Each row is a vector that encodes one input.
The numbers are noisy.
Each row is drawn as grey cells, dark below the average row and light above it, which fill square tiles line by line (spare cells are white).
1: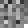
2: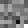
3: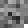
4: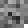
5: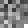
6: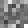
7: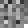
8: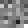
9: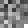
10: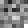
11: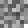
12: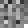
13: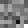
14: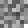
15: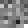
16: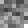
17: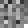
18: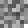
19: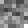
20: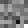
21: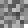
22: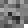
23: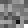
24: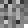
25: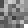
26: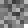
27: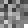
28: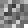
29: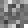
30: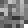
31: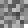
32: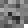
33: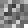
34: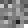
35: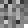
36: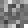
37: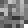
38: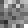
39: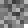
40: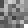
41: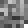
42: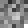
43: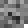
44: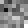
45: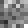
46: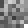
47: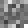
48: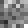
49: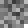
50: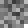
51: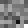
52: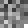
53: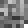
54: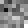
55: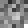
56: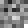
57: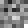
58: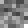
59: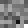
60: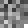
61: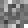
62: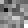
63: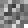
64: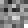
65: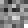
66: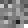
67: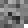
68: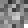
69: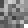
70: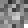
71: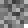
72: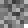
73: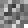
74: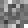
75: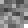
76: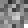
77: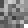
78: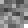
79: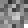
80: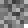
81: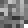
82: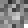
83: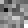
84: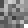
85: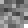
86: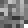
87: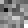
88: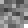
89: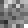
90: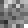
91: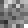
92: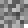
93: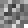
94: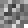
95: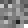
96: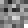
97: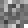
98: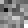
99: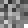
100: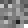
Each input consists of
a point on a 16-point circle.
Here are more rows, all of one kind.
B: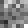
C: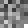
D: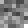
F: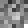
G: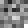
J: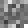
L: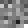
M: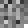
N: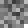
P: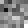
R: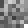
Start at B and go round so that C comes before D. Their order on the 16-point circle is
B, R, L, M, C, F, G, P, D, N, J.
